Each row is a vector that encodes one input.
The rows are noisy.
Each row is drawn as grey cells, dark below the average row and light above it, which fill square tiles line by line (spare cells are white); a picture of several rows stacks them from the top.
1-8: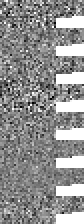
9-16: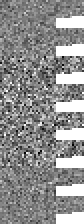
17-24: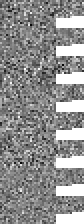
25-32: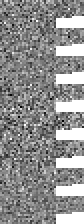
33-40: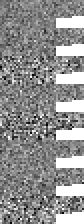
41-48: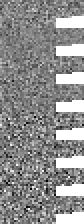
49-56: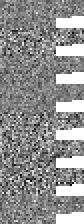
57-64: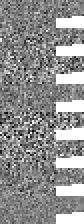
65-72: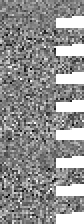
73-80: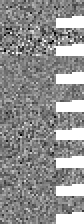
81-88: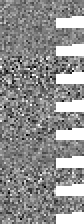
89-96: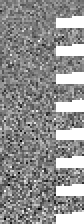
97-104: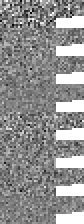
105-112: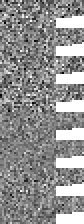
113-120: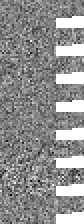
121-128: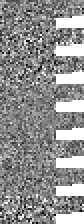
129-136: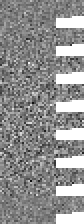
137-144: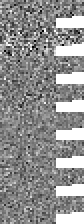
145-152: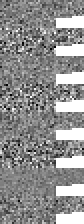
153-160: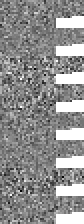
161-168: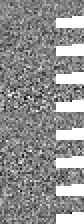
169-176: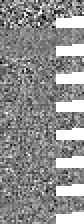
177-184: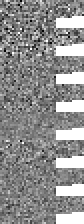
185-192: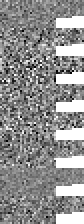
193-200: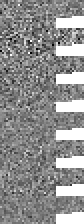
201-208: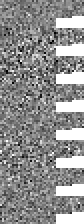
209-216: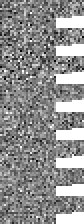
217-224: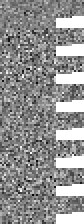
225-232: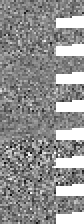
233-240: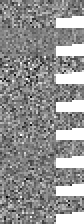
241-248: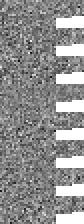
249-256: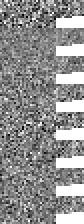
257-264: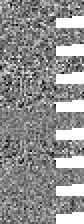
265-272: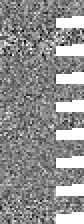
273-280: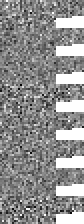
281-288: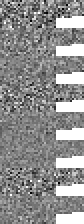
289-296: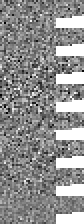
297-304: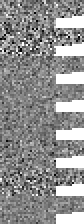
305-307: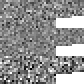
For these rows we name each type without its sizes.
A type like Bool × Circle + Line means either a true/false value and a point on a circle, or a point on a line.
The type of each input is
List(Line) × (List(Line) + Tree).
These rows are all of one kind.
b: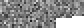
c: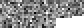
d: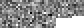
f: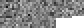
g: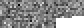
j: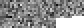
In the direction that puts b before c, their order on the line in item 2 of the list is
g, j, f, b, d, c.
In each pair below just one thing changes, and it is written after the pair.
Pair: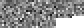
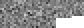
the node of the tree
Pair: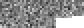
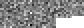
the place on the line in item 2 of the list
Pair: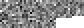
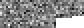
the node of the tree
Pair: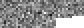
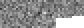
the place on the line in item 2 of the list
